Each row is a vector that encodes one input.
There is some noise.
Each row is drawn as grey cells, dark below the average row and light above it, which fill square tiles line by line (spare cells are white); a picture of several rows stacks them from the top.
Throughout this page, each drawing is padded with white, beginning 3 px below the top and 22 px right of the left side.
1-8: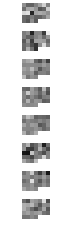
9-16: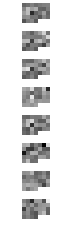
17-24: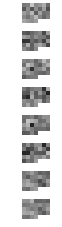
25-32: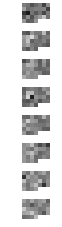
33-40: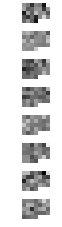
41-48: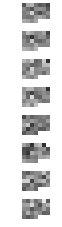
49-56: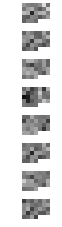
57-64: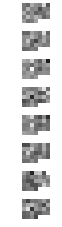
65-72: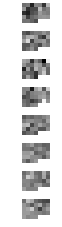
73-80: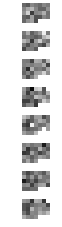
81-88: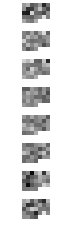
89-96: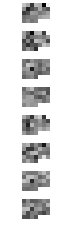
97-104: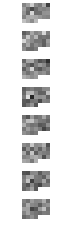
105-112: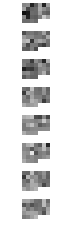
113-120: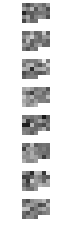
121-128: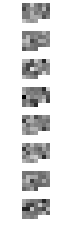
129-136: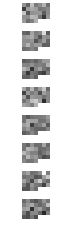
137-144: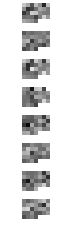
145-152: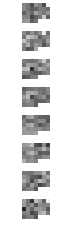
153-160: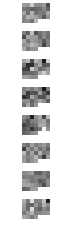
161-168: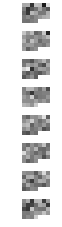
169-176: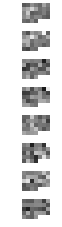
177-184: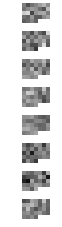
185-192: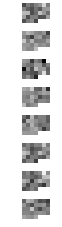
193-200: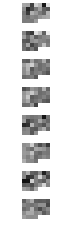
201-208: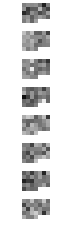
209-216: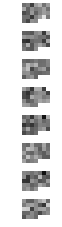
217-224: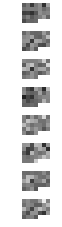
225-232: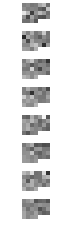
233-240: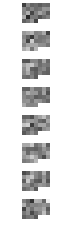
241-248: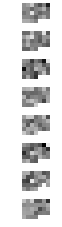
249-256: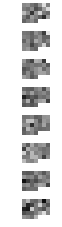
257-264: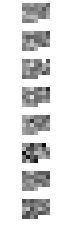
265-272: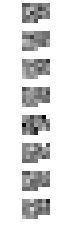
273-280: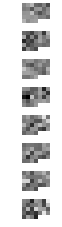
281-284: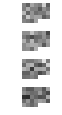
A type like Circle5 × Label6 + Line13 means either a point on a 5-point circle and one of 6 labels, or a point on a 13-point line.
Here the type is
(Bool × Bool × Bool × Bool + Line9) × Line9.
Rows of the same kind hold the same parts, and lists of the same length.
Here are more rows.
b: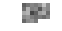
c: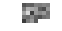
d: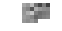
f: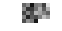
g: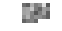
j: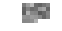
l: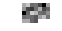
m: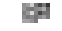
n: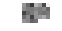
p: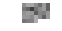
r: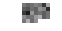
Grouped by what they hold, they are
b, c, d, g, j, m, p
f, l, n, r

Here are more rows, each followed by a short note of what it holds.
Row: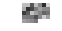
a point on each of two 9-point lines
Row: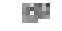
a point on a 9-point line and four true/false values
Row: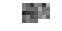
a point on each of two 9-point lines
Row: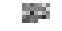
a point on a 9-point line and four true/false values
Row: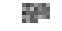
a point on each of two 9-point lines
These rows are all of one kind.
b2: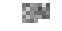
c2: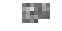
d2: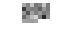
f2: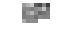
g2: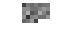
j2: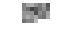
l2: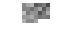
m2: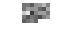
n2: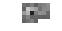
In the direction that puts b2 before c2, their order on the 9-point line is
f2, l2, j2, d2, b2, c2, n2, m2, g2.
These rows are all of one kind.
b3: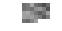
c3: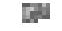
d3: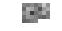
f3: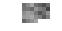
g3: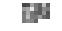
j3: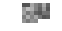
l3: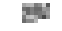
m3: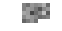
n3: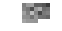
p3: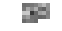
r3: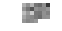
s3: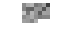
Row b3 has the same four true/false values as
c3, f3 and n3.
